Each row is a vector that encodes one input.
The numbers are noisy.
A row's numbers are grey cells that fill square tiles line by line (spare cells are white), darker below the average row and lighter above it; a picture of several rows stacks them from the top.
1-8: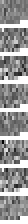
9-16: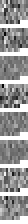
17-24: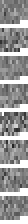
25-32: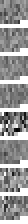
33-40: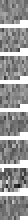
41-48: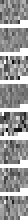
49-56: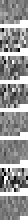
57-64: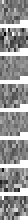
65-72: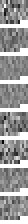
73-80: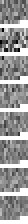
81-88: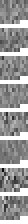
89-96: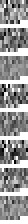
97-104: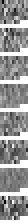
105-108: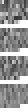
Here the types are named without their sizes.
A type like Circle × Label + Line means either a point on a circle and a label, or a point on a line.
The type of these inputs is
Bool × List(Line).
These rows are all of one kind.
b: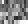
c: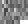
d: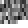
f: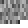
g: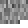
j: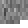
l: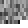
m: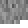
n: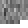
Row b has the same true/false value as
f, g and m.
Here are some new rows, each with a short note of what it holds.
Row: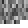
a true/false value, together with the empty list
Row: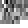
a true/false value, together with the empty list
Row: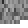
a true/false value, together with a list of two items
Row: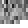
a true/false value, together with a list of two items
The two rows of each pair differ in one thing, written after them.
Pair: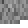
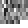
the true/false value
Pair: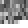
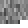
the true/false value
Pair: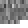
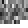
the place on the line in item 2 of the list
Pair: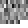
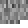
the place on the line in item 1 of the list
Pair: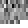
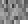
the place on the line in item 1 of the list
